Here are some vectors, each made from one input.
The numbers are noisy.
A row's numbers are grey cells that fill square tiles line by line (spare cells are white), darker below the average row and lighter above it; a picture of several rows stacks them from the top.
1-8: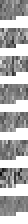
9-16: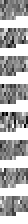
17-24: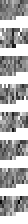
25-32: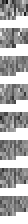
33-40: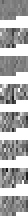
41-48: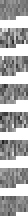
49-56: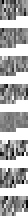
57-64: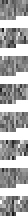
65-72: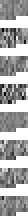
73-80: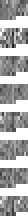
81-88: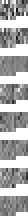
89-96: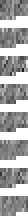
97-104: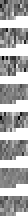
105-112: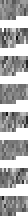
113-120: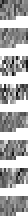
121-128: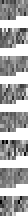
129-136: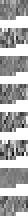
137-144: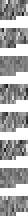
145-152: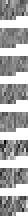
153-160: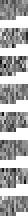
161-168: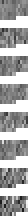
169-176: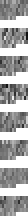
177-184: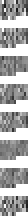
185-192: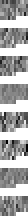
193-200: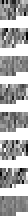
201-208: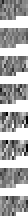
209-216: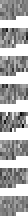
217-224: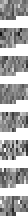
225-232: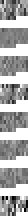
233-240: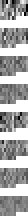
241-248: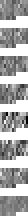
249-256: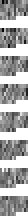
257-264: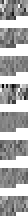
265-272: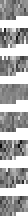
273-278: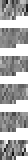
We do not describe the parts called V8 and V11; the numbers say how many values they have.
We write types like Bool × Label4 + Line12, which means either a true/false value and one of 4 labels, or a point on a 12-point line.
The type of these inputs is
((Circle6 + V8) × Line6 + Line5) × V11.
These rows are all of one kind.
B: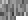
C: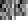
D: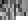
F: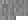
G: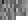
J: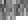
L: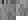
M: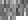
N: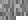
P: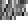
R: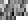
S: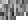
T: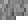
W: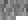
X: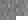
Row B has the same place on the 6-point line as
F, N, R and T.
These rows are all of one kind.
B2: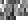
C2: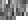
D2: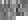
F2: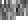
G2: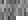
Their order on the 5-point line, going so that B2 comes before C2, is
D2, B2, G2, C2, F2.
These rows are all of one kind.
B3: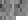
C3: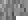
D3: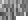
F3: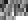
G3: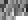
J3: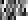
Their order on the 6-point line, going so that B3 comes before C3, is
J3, G3, B3, C3, F3, D3.
